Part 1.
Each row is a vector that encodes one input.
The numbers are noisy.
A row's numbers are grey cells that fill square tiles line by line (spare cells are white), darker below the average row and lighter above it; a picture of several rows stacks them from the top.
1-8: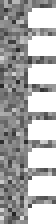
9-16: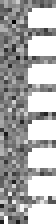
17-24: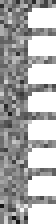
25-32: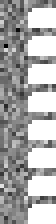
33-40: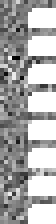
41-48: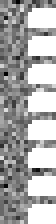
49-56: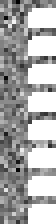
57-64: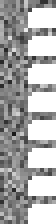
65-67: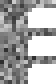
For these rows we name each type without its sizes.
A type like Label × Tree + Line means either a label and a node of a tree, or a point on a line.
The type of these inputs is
Tree.
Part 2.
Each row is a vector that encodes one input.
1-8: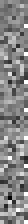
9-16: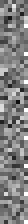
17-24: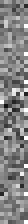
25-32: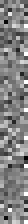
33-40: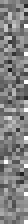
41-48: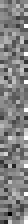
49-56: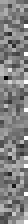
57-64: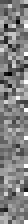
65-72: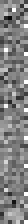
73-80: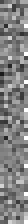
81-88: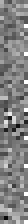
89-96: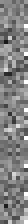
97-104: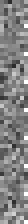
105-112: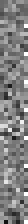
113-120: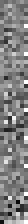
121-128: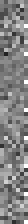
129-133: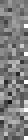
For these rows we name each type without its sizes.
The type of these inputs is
Line.
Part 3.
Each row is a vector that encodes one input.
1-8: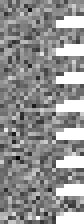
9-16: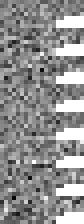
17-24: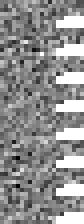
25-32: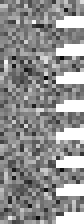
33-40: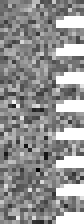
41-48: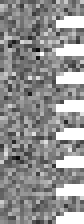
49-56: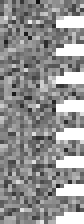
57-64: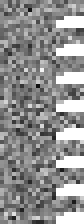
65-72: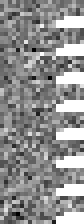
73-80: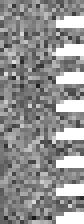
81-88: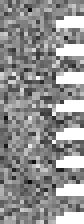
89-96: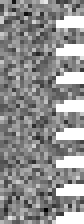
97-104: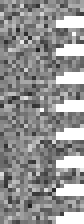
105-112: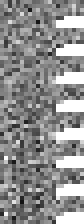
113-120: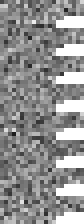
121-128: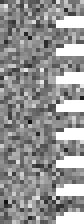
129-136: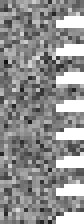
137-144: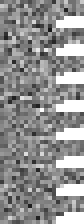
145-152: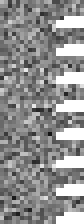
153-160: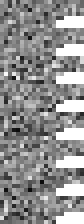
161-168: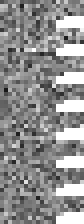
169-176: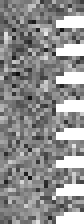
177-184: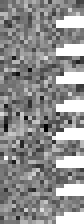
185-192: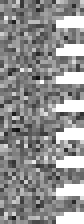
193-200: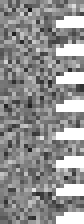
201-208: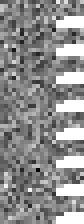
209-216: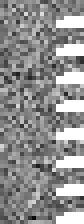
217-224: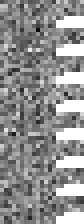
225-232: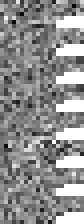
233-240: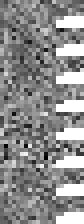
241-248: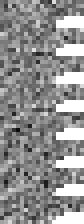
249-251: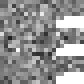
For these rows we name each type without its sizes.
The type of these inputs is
Circle.
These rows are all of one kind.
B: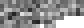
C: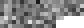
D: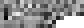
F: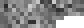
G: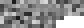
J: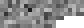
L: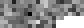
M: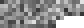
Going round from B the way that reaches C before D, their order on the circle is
B, F, G, L, C, M, D, J.
